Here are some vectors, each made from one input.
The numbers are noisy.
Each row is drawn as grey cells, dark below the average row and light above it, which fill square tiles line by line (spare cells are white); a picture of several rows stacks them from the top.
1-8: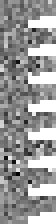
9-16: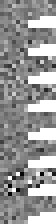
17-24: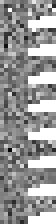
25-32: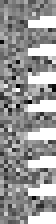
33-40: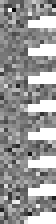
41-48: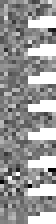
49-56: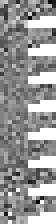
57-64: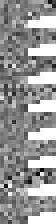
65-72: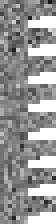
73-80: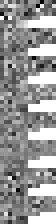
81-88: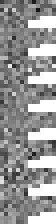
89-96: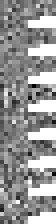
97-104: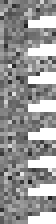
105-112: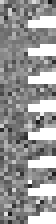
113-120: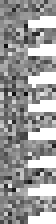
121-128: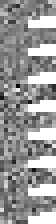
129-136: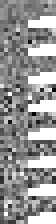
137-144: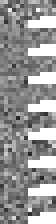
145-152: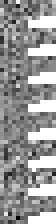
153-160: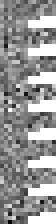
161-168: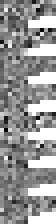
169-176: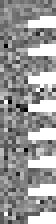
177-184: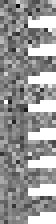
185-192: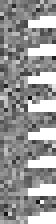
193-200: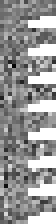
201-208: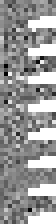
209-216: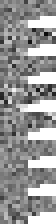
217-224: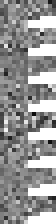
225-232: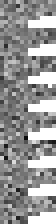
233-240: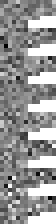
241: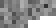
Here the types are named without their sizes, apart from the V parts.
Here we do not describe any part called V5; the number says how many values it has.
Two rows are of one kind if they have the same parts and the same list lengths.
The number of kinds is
2.
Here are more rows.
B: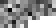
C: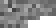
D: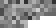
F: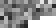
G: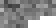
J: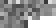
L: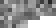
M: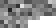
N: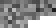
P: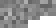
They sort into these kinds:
B, C, D, G, J, L, M, P
F, N

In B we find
a node of a tree and a value of V5.
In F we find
a point on a circle.
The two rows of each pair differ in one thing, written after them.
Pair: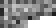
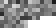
the value of V5
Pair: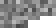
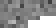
the value of V5
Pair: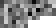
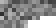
the value of V5
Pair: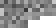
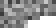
the value of V5
